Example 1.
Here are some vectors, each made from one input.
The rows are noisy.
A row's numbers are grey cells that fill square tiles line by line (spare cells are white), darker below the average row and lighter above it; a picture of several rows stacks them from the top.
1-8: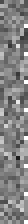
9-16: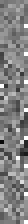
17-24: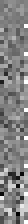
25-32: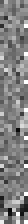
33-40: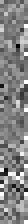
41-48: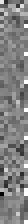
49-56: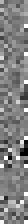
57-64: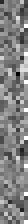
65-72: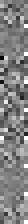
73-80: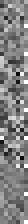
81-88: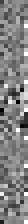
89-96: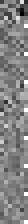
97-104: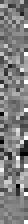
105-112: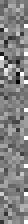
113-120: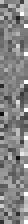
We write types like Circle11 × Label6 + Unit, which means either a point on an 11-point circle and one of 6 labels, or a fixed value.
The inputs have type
Tree10.
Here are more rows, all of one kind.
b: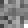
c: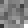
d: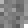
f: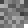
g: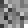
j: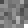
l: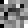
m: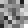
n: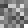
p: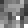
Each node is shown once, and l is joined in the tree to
n.
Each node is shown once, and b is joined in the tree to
m and p.
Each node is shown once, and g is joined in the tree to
f and n.
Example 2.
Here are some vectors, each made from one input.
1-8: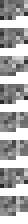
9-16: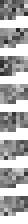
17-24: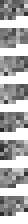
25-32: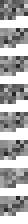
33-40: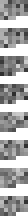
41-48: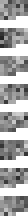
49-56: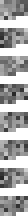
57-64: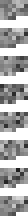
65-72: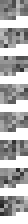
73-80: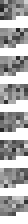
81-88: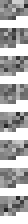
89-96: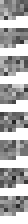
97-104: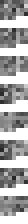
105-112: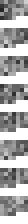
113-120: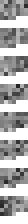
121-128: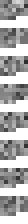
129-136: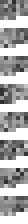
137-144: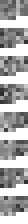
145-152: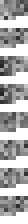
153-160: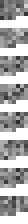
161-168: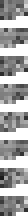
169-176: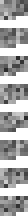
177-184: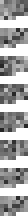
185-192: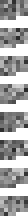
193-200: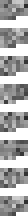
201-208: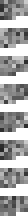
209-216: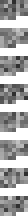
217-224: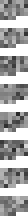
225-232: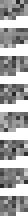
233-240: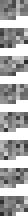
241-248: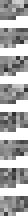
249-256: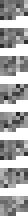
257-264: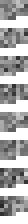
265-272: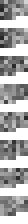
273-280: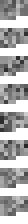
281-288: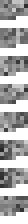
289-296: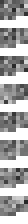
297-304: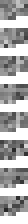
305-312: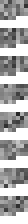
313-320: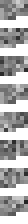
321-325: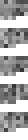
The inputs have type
Line13.
